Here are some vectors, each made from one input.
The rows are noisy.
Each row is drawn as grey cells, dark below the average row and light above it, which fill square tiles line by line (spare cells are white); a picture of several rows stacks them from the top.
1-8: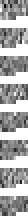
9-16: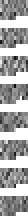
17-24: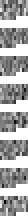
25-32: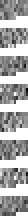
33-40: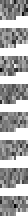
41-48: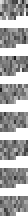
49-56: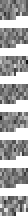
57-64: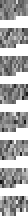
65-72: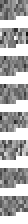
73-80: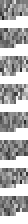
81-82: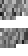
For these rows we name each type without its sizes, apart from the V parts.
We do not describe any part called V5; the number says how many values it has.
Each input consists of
a point on a line, together with either a point on a line, or a value of V5.
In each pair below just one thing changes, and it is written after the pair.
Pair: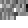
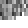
the place on the line
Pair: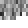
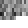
the value of V5
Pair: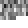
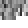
the place on the line
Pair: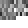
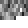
the place on the line
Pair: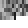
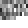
the place on the line
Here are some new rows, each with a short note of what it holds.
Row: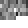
a point on a line and a value of V5
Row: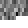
a point on each of two lines
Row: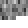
a point on each of two lines
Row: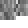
a point on each of two lines
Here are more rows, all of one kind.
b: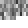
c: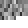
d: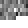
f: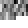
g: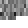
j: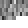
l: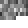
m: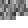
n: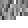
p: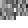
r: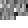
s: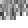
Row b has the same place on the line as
c and s.
